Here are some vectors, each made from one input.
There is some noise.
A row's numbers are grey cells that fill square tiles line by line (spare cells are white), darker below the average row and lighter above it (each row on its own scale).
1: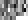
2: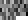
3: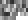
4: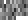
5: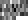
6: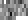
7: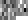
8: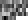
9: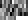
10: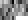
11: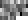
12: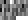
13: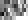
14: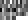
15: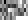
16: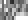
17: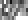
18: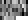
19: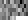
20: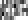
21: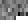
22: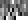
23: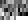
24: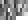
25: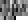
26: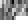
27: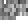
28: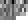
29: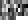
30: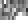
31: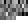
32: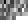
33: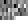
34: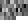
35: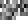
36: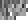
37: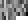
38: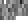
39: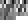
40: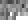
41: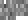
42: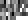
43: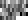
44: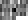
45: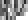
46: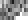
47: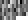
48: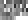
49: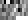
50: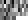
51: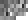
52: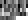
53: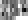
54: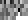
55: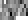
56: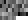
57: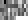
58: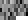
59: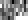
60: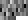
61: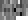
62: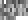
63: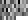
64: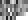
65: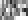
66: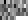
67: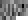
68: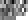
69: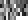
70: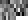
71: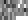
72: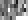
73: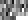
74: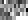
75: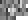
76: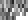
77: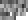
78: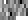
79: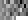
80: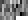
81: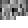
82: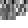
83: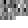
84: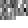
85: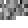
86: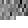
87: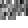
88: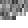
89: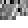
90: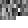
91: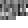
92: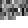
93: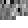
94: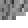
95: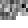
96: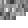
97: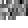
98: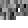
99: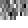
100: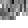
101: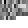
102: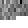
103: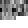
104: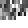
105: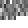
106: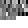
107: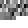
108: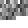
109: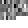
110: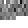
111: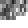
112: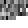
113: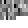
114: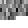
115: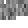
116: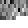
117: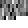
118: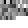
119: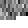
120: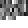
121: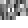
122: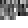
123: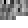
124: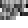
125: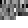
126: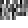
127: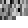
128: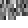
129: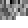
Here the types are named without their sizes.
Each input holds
a point on a line, together with either a label, or a point on a line.
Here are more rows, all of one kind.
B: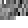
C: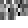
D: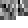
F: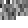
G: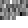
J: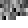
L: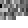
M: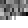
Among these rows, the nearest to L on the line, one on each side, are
C and F.
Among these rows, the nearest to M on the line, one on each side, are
D and G.
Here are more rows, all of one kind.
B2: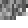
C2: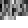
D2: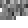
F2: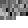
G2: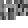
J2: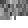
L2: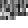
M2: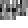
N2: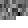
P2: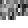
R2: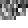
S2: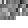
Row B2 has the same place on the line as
C2, M2 and N2.
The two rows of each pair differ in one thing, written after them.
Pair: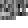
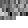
the label
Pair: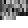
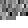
the label
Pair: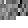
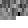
the place on the line
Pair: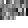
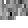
the label
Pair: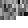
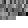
the label
